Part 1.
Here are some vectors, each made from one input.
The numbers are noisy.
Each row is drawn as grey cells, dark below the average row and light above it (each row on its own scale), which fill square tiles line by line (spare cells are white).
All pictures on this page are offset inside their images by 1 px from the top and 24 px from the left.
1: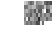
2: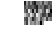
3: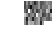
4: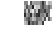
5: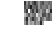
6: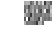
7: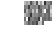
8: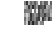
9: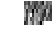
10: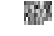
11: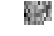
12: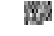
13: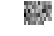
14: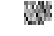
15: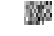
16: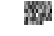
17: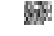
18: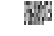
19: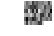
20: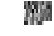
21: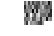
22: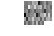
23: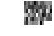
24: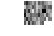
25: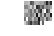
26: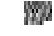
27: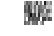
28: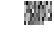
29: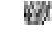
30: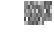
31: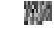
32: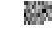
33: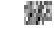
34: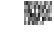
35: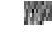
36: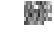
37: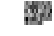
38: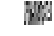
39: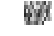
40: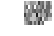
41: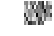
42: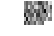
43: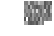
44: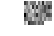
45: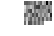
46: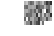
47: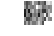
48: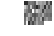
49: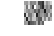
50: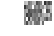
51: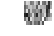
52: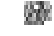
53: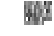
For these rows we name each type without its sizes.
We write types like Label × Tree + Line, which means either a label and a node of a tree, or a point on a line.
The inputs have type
Bool × Bool × Bool + Tree.
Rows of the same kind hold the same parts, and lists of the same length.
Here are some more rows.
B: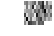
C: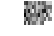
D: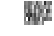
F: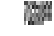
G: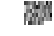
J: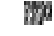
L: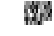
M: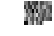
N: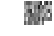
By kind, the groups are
B, C, D, F, G, N
J, L, M

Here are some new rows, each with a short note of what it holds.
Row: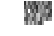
a node of a tree
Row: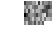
three true/false values
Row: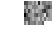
three true/false values
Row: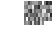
three true/false values
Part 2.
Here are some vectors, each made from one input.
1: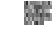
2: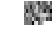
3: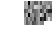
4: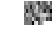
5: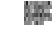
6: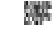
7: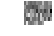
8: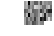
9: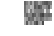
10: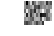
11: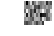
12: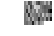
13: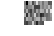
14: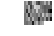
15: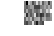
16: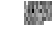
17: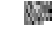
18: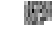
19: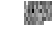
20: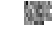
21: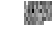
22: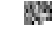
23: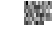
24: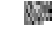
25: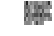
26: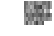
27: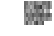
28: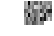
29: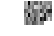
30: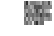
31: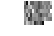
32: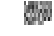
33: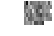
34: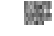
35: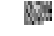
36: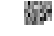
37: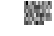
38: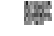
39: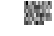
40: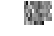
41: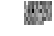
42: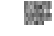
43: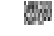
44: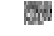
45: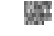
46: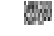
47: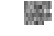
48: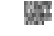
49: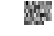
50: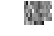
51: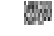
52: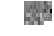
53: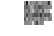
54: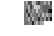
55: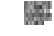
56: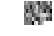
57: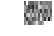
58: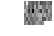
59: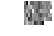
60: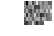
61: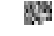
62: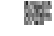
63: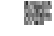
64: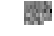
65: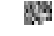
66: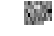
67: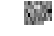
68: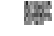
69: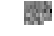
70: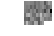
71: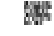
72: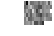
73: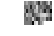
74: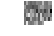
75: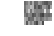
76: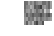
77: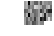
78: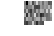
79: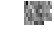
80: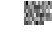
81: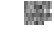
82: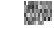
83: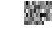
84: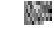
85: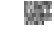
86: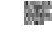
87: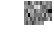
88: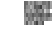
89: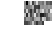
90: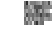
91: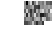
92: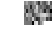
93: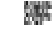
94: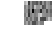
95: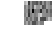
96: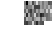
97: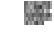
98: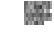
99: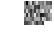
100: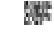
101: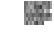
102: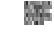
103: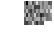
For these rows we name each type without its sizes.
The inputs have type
Circle + Tree.
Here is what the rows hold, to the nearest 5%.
About 45% of them hold a point on a circle. The rest hold a node of a tree.
